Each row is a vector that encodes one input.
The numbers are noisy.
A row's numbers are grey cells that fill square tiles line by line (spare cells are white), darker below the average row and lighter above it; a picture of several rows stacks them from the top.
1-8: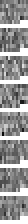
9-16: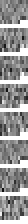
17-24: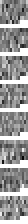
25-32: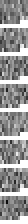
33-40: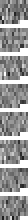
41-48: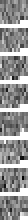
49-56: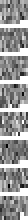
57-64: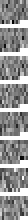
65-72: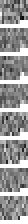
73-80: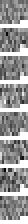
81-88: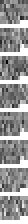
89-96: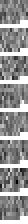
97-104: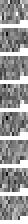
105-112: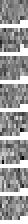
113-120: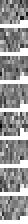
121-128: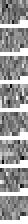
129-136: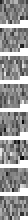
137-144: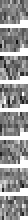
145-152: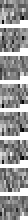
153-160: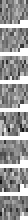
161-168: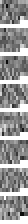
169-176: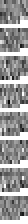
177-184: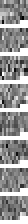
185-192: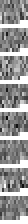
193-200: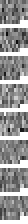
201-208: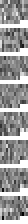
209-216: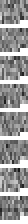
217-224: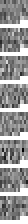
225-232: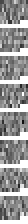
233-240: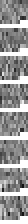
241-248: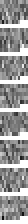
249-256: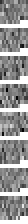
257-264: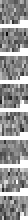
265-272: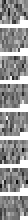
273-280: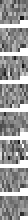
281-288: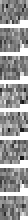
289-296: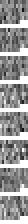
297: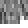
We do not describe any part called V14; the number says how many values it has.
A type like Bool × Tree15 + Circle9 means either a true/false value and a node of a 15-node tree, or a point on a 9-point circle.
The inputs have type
Bool × (Tree13 + V14).
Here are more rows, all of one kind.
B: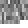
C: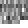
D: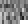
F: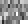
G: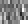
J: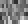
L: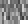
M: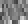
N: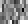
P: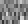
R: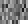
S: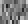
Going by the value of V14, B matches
J, L and M.
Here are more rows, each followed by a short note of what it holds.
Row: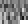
a true/false value and a value of V14
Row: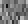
a true/false value and a value of V14
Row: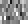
a true/false value and a value of V14
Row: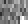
a node of a 13-node tree and a true/false value
